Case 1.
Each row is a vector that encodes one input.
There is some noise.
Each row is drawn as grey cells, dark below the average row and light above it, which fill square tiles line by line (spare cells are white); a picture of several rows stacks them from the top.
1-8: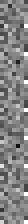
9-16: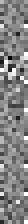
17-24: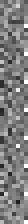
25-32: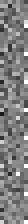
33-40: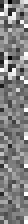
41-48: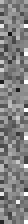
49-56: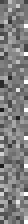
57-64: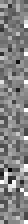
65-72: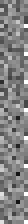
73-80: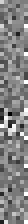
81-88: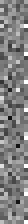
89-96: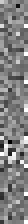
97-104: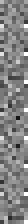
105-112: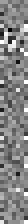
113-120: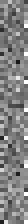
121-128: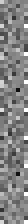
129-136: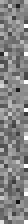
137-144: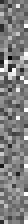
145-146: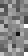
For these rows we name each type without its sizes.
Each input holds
a list of points on a line.
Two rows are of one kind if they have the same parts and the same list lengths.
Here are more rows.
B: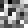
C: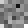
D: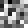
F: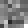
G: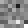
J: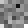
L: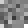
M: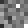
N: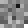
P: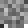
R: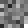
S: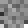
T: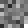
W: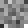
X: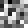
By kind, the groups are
B, D, X
C, G, J, L, N, S
F, M, P, R, T, W

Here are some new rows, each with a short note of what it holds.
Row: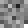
a list of one item
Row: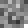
a list of two items
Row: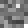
a list of two items
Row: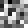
the empty list
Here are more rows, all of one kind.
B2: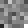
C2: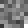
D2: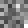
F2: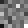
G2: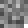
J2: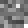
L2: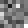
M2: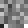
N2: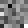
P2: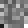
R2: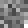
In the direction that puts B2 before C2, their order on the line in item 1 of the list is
D2, R2, N2, M2, B2, P2, C2, G2, J2, L2, F2.
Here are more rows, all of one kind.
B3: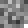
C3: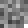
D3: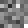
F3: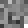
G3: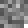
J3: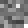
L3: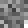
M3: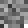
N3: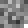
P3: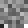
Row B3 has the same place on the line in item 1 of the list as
C3, D3, G3 and N3.
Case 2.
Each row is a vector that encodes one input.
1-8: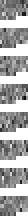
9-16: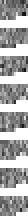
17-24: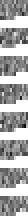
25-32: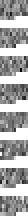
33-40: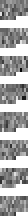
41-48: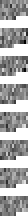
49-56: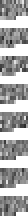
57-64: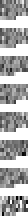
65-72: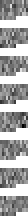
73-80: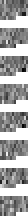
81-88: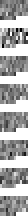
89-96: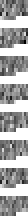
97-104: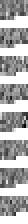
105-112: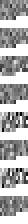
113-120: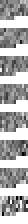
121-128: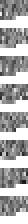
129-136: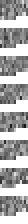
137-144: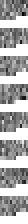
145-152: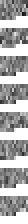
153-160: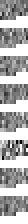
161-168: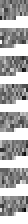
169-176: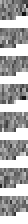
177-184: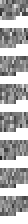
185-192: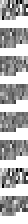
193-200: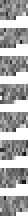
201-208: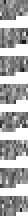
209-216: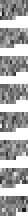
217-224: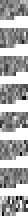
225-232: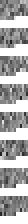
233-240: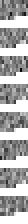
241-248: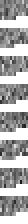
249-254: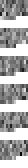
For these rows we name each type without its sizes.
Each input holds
a list of points on a line.
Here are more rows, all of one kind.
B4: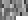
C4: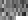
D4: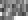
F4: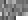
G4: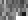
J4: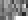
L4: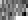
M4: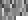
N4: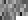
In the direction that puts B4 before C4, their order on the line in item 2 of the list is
B4, J4, G4, L4, M4, C4, D4, F4, N4.
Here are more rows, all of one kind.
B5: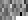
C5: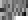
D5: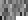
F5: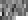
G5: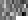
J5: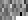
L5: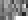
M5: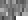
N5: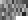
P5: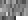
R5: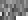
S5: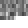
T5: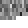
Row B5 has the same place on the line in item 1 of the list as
J5 and T5.
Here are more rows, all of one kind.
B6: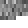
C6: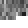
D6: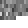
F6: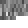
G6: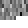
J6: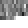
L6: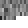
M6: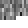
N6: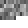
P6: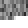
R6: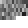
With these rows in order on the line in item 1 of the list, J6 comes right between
F6 and P6.
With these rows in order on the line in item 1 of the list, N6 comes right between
B6 and L6.
